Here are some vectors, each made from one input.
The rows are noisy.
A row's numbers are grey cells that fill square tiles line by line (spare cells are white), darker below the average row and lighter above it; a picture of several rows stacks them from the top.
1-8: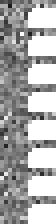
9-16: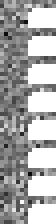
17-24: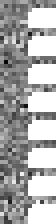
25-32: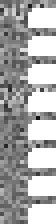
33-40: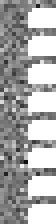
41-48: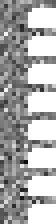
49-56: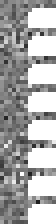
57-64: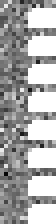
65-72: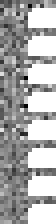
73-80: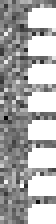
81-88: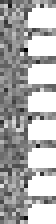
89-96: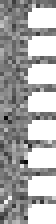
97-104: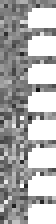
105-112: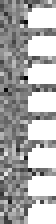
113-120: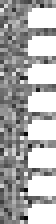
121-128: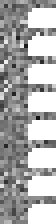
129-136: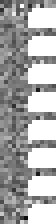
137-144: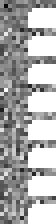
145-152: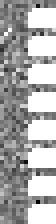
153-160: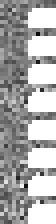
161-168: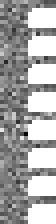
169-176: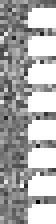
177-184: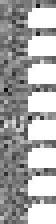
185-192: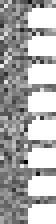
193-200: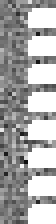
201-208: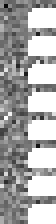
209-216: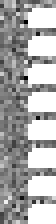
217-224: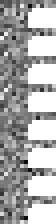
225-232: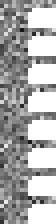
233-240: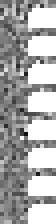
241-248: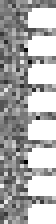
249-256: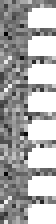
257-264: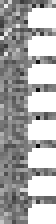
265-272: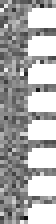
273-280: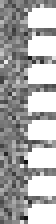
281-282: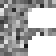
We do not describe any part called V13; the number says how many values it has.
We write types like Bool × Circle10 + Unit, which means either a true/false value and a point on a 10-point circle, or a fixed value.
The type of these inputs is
Bool × Line9 + Line3 × Line4 + V13.
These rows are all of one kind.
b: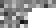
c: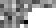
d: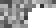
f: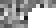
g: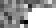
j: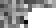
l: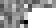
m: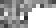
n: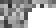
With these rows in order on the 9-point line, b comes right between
d and m.
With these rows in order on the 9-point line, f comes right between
c and m.
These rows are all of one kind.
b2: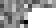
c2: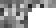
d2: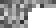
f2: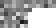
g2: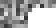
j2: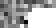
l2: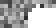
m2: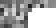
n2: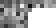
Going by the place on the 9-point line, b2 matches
c2 and m2.
